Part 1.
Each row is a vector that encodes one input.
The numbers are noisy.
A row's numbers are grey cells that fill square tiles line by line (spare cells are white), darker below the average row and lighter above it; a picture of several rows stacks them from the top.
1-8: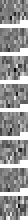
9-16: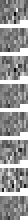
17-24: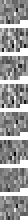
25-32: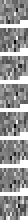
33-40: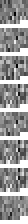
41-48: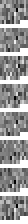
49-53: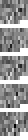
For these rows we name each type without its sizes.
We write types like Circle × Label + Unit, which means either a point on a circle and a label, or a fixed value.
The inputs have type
Line.
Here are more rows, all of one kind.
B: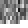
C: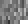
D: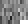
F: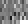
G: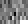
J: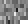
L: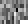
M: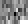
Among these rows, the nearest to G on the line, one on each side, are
F and M.
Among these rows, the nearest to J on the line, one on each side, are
C and L.
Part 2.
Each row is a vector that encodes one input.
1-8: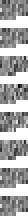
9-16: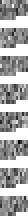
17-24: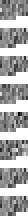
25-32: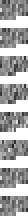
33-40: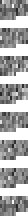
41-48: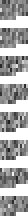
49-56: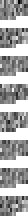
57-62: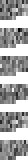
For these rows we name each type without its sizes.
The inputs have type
Line.
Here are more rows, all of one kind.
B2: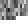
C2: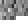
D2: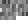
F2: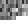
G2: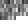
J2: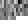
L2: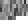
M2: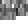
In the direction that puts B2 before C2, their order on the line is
B2, F2, G2, D2, C2, L2, M2, J2.
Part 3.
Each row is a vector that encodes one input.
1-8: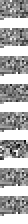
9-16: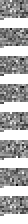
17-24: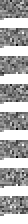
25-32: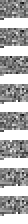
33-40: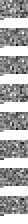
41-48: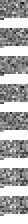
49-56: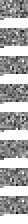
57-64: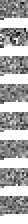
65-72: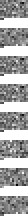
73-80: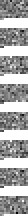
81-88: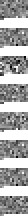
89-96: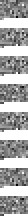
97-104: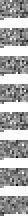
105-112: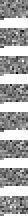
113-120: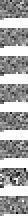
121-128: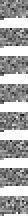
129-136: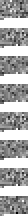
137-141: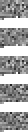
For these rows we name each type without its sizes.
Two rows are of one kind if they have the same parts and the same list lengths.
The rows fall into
2 kinds.
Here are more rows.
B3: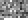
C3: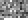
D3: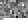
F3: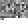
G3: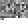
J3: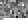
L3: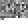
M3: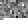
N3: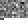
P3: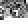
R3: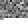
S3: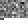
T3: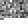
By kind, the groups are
B3, C3, D3, F3, G3, J3, L3, M3, N3, R3, S3, T3
P3

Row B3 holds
a point on a circle.
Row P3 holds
a fixed value.
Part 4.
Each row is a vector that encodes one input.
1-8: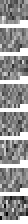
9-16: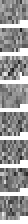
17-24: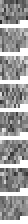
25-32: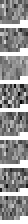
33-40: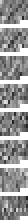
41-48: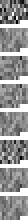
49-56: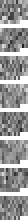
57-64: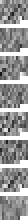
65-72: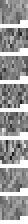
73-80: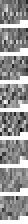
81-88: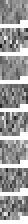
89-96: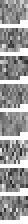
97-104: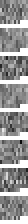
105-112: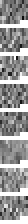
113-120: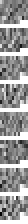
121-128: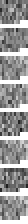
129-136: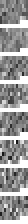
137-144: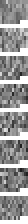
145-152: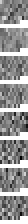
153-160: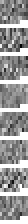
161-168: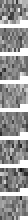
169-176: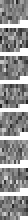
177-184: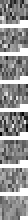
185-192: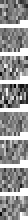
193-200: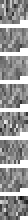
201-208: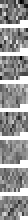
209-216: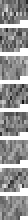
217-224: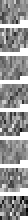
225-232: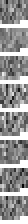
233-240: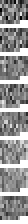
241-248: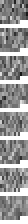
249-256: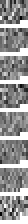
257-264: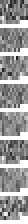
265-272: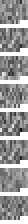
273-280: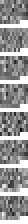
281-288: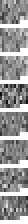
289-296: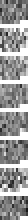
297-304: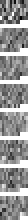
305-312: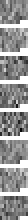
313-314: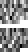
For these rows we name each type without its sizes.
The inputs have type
Tree.
